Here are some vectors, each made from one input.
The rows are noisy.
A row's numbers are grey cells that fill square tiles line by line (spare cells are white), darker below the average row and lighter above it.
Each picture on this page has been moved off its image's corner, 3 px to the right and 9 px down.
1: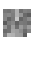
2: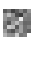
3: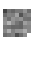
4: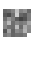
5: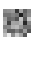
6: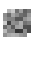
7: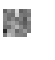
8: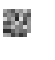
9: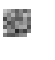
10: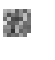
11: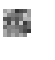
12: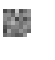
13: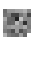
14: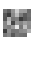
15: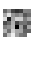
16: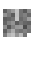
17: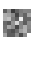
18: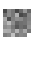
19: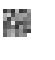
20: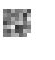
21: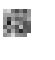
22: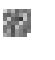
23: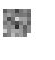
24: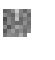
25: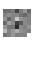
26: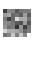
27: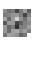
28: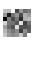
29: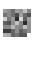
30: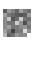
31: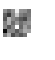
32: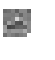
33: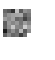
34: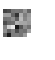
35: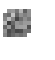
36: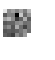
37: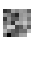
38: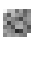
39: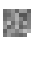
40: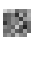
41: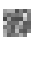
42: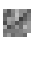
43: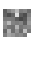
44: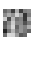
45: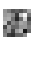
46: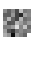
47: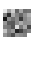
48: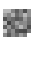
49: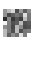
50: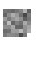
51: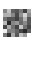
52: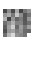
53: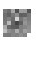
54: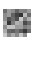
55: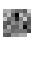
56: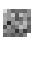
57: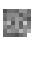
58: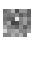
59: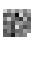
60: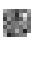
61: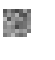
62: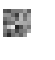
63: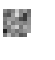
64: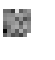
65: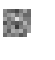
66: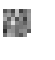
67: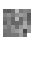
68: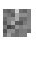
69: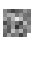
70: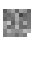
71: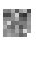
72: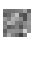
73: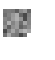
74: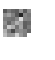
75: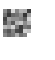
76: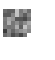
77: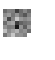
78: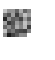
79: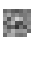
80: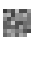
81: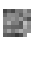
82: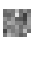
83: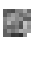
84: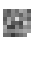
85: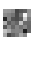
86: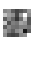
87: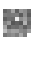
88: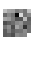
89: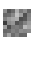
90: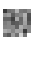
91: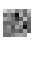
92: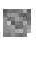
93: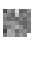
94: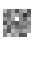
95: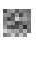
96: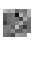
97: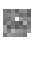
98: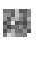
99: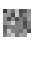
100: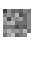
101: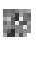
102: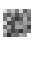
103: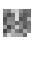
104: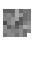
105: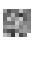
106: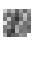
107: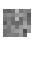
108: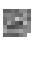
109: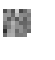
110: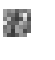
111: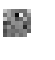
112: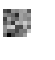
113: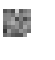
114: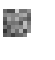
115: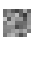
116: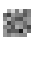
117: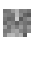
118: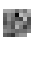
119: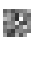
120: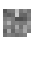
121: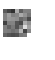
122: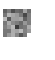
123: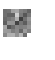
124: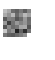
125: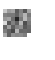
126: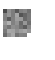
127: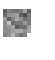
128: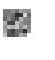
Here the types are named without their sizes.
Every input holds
either a point on a circle, or four true/false values, or a list of points on a line.
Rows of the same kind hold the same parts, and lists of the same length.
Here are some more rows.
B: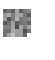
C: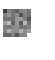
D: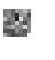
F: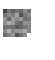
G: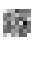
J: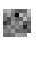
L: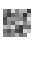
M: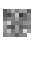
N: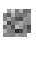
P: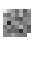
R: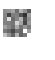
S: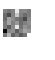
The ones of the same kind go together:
B, C, F, M, S
D, R
G
J
L
N, P

